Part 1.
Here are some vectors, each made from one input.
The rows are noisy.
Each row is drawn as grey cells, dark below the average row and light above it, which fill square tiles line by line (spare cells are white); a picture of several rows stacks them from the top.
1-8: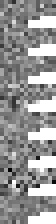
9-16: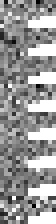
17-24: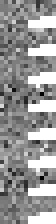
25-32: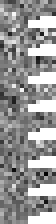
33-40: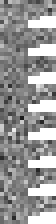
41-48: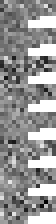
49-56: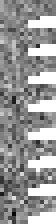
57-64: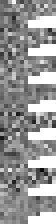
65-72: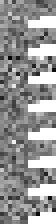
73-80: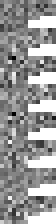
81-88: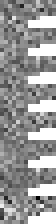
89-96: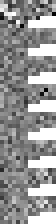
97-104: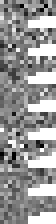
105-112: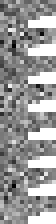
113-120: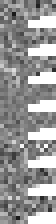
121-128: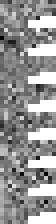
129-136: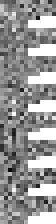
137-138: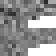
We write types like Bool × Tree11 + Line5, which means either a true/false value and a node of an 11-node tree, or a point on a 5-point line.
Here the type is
Bool × Bool × Bool × Line4.
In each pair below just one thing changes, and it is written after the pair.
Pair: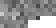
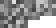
the place on the 4-point line
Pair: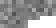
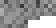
the place on the 4-point line
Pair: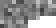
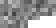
one of the three true/false values
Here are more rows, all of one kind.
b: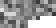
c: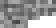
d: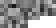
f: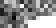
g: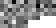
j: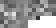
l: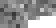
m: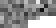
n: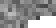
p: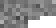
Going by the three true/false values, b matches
f and n.
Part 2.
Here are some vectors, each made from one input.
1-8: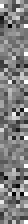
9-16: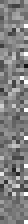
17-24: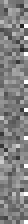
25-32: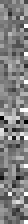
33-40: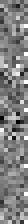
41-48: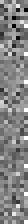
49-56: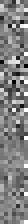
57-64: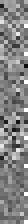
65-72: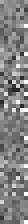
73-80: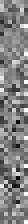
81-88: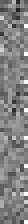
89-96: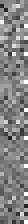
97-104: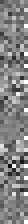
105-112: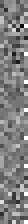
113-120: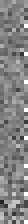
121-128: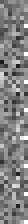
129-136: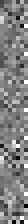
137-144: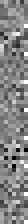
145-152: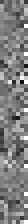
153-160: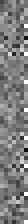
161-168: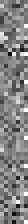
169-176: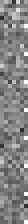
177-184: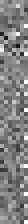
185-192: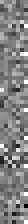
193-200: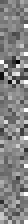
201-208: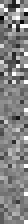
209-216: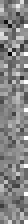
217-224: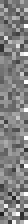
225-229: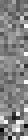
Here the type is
Bool × Line6.
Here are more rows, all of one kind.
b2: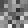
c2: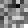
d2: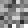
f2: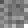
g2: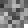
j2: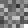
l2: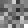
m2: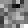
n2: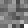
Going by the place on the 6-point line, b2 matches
f2, j2 and l2.
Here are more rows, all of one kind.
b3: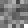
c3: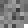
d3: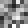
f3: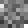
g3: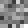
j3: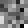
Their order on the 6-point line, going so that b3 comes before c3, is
f3, j3, b3, c3, d3, g3.
